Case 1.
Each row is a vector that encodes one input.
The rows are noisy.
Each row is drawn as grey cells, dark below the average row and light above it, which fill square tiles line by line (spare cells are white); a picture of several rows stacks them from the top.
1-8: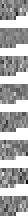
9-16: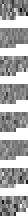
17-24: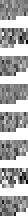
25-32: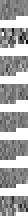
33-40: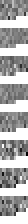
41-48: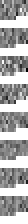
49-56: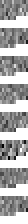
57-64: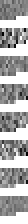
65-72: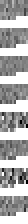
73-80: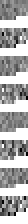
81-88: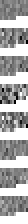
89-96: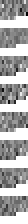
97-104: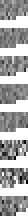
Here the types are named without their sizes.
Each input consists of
a point on a line, together with either a point on a circle, or three true/false values.
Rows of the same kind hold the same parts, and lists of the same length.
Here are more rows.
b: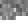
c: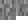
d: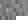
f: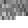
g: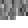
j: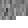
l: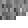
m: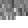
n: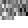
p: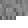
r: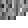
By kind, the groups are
b, f, j, m, n, r
c, d, g, l, p

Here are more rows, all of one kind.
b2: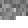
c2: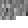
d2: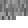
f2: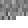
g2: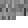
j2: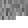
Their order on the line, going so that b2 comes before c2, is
b2, j2, f2, c2, d2, g2.
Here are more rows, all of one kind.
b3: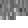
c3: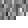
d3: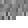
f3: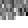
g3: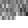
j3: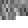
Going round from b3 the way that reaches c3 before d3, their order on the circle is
b3, c3, d3, g3, j3, f3.
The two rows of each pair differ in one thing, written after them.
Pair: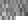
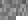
the place on the circle
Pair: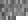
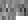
the place on the circle
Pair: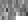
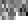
the place on the line
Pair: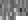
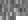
the place on the line
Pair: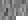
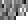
the place on the line
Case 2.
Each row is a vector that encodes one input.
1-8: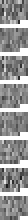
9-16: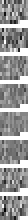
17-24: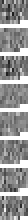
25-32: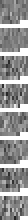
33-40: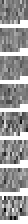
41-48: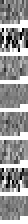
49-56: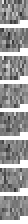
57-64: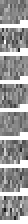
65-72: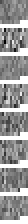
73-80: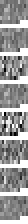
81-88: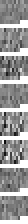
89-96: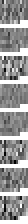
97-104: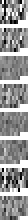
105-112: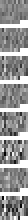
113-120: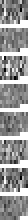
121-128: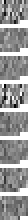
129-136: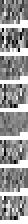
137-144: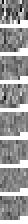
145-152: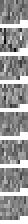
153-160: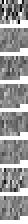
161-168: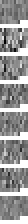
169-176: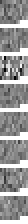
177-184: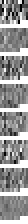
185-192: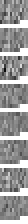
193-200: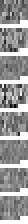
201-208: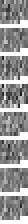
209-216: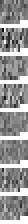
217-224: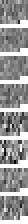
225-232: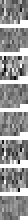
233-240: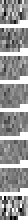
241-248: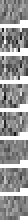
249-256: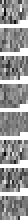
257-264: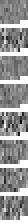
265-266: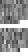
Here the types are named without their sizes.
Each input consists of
a point on a line, together with either a fixed value, or a label and a true/false value.
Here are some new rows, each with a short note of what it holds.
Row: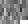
a point on a line
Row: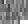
a label, a point on a line and a true/false value
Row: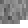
a label, a point on a line and a true/false value
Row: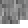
a point on a line
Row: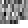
a point on a line
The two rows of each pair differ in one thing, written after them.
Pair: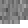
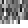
the place on the line
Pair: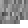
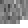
the place on the line
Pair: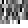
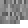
the label
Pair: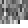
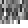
the label
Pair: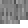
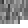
the place on the line
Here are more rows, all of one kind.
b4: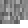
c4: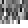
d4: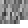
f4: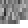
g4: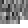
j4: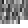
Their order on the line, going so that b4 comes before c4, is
b4, d4, c4, f4, j4, g4.
